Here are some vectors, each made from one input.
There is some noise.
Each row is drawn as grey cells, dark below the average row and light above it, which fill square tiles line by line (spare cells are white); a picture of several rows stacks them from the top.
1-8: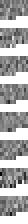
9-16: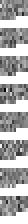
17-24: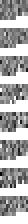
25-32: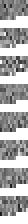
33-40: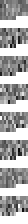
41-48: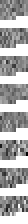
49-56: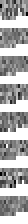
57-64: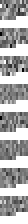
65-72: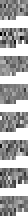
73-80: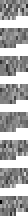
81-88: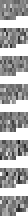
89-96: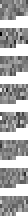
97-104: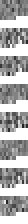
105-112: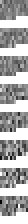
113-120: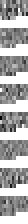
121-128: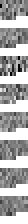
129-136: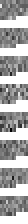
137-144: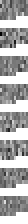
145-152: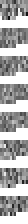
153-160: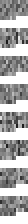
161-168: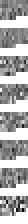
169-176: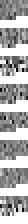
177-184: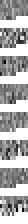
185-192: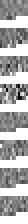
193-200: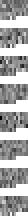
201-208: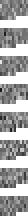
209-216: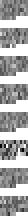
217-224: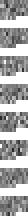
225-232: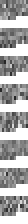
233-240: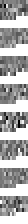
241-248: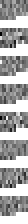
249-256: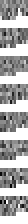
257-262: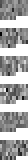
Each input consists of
a node of a 13-node tree and four true/false values.
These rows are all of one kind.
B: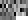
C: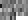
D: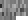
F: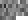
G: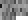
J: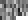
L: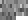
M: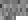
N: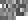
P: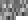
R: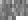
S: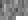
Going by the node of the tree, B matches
D and L.
